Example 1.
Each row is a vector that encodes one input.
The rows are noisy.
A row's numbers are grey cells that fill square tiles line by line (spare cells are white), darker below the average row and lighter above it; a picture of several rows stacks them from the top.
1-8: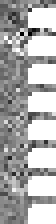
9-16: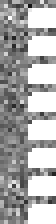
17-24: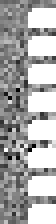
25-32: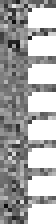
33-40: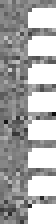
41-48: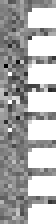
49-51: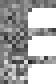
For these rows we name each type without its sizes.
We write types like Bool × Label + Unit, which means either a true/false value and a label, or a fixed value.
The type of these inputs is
Tree.
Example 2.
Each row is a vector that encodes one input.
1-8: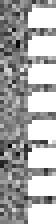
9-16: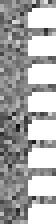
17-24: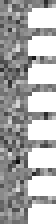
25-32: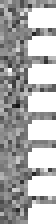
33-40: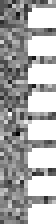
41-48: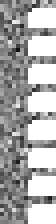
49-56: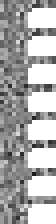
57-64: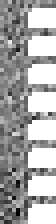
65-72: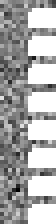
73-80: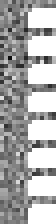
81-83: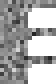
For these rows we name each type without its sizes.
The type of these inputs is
Tree.
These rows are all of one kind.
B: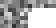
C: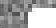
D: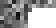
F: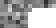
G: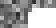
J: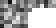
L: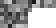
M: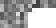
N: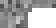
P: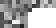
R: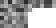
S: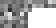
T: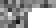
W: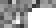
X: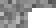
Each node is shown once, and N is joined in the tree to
C and X.
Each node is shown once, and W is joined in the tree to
M, P and X.
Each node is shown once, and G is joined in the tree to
C, D and L.
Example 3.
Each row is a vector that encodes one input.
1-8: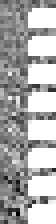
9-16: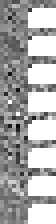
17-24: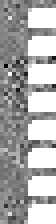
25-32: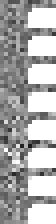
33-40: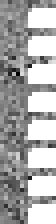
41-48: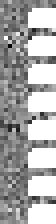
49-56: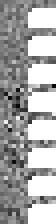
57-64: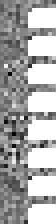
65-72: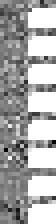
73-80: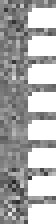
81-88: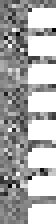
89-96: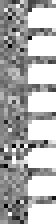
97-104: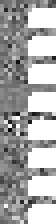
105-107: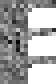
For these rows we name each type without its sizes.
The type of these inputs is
Tree.
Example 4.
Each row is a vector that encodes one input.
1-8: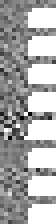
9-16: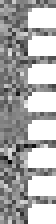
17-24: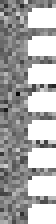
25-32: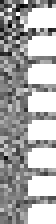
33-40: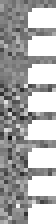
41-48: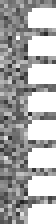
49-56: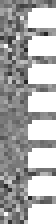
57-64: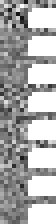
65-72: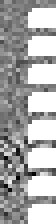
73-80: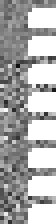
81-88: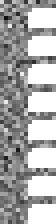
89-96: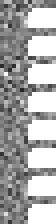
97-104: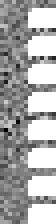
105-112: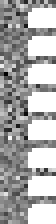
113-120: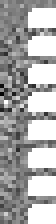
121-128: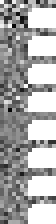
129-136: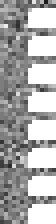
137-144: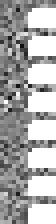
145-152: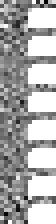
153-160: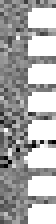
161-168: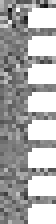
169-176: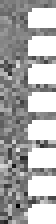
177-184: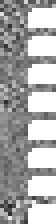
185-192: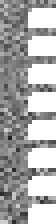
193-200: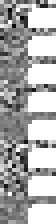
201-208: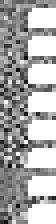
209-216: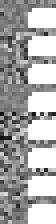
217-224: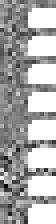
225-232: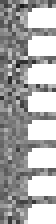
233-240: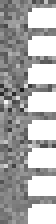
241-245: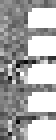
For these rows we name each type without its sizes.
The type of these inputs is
Bool × Bool × Bool × Bool × Bool + Unit.
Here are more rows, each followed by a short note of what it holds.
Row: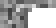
five true/false values
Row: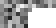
five true/false values
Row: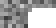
five true/false values
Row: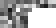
five true/false values
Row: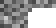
five true/false values
